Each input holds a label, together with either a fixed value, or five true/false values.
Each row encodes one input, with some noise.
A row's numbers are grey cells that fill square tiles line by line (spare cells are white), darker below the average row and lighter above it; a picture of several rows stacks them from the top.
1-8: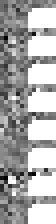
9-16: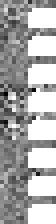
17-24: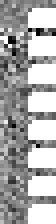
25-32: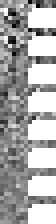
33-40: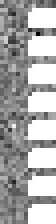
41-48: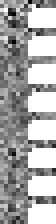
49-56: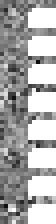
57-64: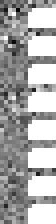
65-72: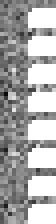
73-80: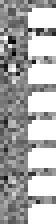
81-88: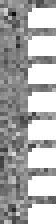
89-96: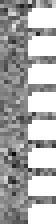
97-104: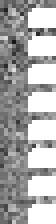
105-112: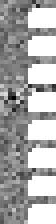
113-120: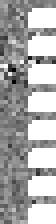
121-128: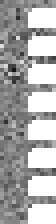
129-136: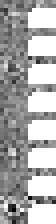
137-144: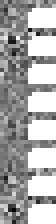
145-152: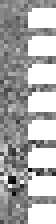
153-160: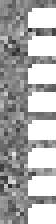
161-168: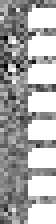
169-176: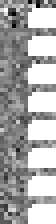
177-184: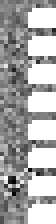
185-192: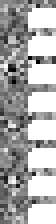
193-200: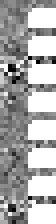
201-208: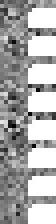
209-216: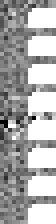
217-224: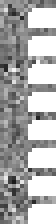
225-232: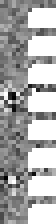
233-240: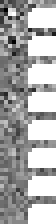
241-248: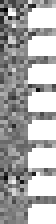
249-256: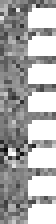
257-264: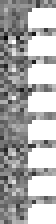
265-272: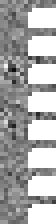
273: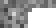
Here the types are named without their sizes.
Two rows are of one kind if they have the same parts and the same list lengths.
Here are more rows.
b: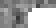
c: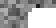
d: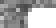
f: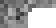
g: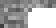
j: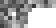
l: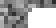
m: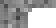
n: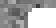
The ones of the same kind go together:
b, c, f, g, j, l, m, n
d

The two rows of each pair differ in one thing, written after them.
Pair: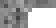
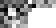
the label
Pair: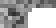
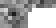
the label
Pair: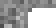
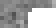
the label
